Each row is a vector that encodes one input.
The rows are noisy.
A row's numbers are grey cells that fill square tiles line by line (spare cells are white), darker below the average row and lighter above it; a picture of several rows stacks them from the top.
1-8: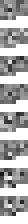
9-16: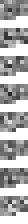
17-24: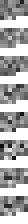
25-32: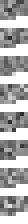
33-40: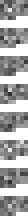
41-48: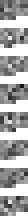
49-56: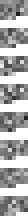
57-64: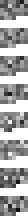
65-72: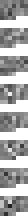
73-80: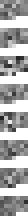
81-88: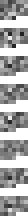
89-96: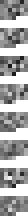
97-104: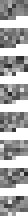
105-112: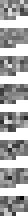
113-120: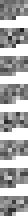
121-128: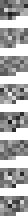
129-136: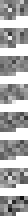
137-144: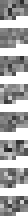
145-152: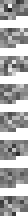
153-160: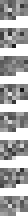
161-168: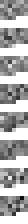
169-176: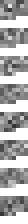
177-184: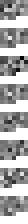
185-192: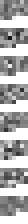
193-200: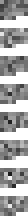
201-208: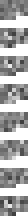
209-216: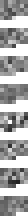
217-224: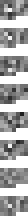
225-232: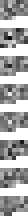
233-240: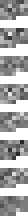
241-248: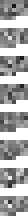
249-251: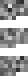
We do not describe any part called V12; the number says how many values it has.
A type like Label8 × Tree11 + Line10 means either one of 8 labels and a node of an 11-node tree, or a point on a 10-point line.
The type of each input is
Bool × Line18 × V12.
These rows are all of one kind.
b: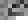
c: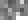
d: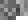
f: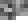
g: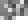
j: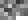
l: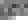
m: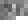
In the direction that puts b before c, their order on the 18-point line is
b, j, l, m, d, f, c, g.
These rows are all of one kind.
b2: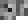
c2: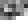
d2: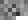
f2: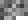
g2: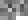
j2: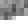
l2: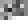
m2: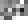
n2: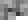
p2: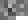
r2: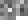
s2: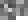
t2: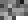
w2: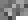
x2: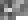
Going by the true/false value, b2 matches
d2, l2, n2 and w2.
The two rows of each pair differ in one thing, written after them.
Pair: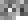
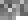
the value of V12
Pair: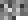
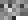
the true/false value
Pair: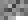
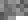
the value of V12
